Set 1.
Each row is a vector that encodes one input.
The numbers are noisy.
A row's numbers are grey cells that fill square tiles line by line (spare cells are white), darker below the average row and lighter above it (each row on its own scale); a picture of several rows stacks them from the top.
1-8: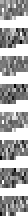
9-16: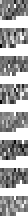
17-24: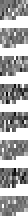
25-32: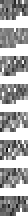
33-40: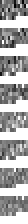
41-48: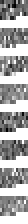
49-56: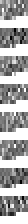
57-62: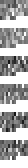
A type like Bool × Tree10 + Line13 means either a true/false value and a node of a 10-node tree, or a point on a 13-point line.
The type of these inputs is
Bool × Bool × Bool × Line5.
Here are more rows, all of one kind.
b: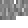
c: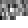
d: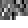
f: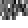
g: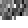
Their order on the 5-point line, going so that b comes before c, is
f, b, c, d, g.
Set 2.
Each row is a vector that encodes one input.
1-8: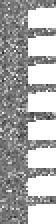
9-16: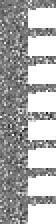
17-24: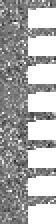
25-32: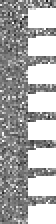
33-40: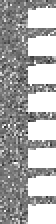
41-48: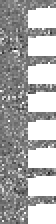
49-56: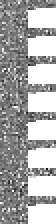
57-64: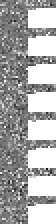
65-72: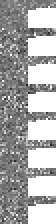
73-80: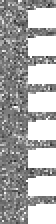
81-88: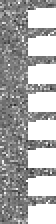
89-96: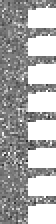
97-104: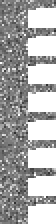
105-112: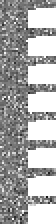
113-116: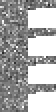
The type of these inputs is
Bool × Bool × Bool × Bool + Circle11.
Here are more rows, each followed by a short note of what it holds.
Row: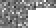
four true/false values
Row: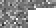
four true/false values
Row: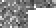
four true/false values
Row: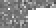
a point on an 11-point circle
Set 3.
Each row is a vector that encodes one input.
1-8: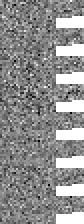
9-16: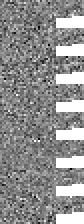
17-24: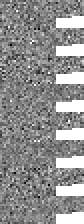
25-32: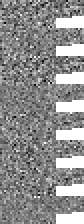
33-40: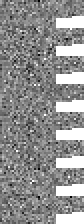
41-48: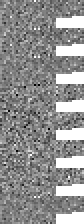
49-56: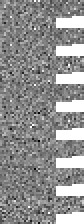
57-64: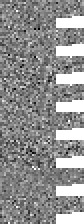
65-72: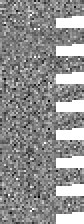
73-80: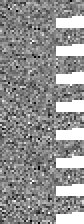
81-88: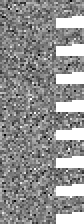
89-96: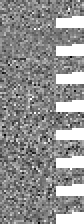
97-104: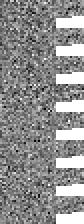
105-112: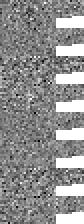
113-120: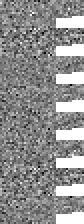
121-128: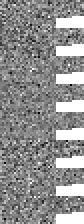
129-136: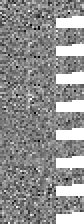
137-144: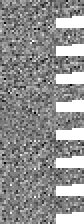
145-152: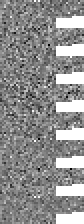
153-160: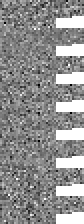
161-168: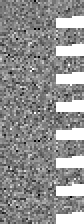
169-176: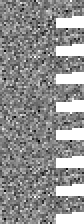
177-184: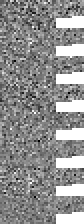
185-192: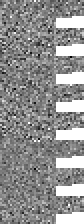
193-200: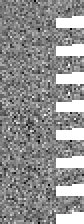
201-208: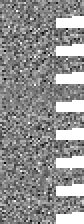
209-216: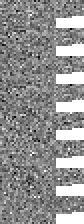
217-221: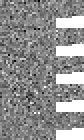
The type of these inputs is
Bool × Bool × Bool × Bool + Line10.
